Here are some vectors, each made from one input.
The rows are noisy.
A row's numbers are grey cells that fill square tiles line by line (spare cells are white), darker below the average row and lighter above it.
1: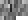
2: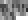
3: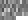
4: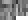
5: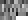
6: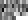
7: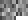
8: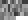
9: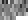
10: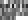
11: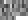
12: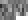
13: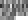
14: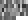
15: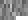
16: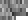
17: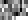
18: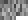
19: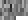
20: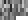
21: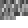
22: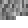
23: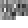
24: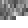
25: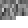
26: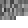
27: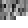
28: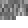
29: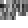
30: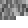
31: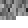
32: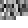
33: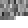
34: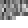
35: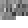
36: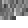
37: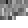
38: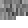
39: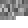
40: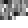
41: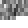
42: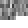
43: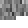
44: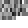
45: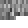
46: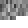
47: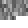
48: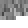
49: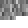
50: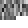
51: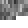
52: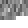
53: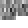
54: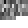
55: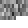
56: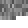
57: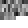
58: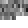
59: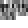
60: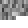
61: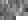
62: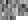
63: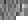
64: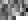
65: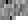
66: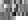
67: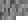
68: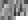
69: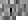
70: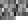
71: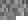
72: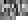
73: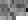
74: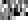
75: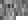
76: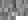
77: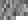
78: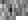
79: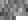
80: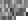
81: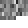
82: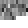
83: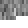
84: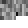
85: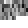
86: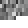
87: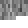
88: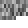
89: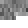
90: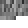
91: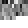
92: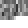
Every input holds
a point on a 9-point line, together with either a point on a 5-point circle, or three true/false values.
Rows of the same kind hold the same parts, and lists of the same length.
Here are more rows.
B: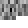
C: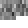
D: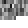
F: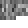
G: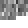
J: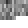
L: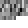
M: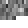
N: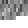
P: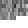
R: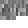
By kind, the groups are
B, C, D, G, J, L, N
F, M, P, R

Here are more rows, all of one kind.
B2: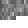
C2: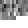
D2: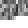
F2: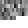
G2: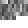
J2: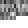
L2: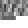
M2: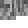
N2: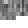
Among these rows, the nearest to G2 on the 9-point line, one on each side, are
D2 and F2.
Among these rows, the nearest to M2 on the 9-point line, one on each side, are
C2 and L2.
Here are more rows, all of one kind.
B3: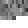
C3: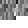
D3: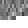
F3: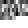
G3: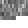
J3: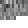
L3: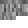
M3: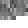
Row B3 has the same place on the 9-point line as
D3 and G3.
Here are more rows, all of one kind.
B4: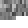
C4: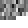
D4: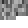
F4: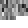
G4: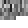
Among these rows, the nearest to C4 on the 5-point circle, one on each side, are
D4 and G4.
